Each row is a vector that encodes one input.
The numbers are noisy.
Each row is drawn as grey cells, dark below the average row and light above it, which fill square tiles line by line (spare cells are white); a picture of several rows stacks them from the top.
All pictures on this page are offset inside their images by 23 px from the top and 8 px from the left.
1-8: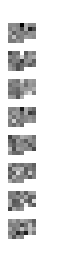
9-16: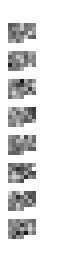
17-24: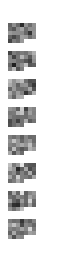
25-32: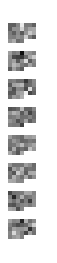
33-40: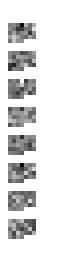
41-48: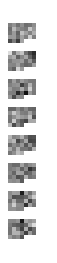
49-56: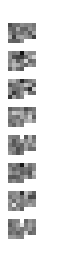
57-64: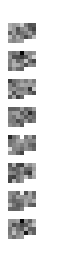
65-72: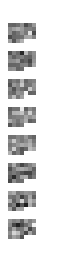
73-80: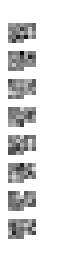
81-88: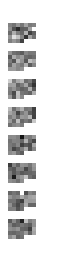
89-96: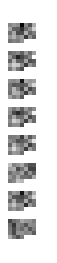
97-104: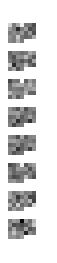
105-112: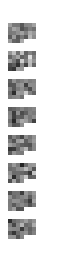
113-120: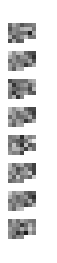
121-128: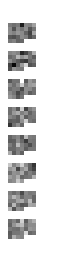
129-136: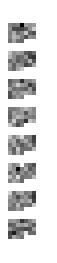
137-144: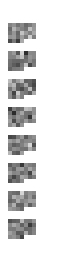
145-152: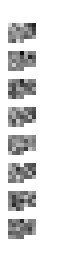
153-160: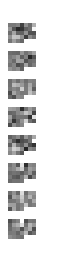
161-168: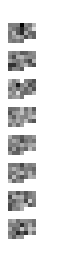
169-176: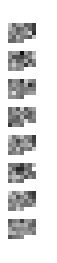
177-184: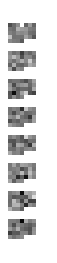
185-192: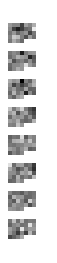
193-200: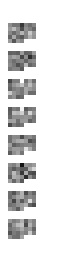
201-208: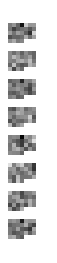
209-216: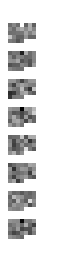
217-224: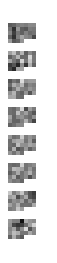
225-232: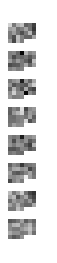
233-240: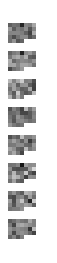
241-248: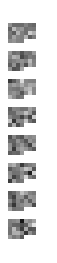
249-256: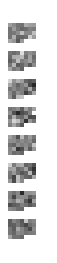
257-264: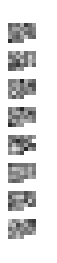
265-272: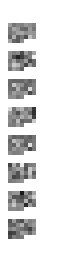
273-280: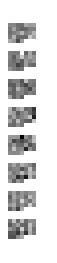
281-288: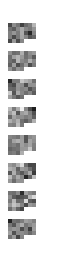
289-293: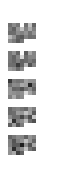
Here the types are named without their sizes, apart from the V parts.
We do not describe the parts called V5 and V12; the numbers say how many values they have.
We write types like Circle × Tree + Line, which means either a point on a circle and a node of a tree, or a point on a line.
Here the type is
Bool × V5 + (Circle + Unit) × V12.
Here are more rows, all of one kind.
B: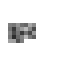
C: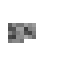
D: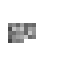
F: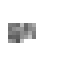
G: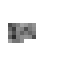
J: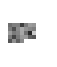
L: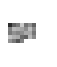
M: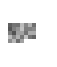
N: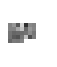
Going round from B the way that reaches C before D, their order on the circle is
B, G, F, N, C, D, J, L, M.
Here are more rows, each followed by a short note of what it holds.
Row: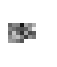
a true/false value and a value of V5
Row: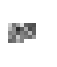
a true/false value and a value of V5
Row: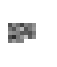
a point on a circle and a value of V12
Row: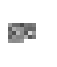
a value of V12
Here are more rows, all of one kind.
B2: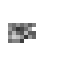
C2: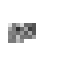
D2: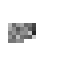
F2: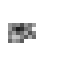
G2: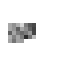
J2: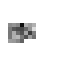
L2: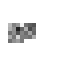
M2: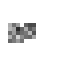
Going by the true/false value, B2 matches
F2 and J2.
